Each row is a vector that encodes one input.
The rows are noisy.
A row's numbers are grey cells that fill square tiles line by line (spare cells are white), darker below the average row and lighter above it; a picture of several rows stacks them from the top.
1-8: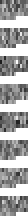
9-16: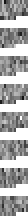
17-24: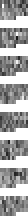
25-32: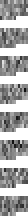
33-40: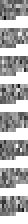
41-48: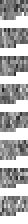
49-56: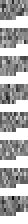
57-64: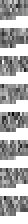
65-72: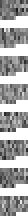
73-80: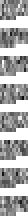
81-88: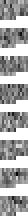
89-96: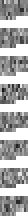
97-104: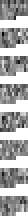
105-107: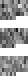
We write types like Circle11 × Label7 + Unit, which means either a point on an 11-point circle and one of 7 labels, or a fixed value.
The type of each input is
Bool × Bool × Bool × Bool × Bool × Label10.
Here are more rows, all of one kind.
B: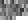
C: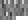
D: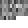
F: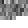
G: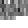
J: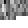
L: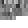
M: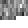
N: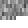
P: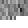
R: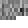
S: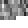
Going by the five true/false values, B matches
C, F, G and L.
